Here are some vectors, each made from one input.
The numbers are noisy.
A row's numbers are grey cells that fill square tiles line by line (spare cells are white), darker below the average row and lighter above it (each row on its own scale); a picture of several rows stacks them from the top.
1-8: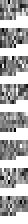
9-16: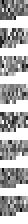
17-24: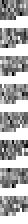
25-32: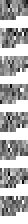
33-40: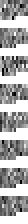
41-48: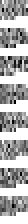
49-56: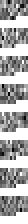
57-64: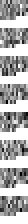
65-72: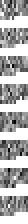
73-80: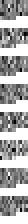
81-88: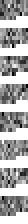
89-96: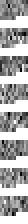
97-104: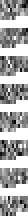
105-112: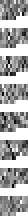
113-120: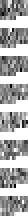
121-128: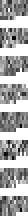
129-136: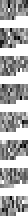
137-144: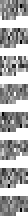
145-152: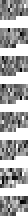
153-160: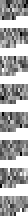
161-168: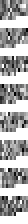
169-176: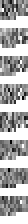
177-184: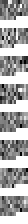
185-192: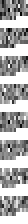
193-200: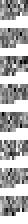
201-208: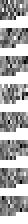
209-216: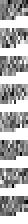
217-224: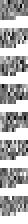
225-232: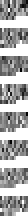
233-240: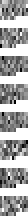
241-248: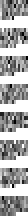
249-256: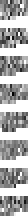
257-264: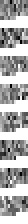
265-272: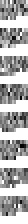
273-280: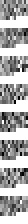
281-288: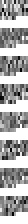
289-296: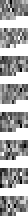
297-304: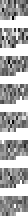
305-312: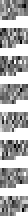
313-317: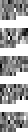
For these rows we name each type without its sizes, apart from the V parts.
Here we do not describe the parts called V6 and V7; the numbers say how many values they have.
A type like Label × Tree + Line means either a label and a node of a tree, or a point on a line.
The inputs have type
Label × Line × V6 × V7.
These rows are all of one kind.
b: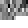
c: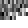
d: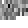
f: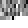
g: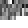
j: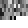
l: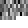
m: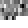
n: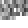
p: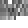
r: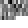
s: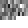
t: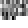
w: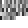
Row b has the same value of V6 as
c, j and l.
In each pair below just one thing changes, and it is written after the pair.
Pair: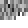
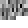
the place on the line
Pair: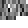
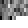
the value of V6
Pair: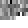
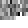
the value of V7
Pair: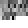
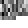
the place on the line
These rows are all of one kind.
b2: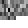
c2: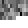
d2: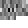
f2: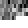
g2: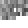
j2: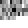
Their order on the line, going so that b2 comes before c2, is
f2, g2, j2, d2, b2, c2.
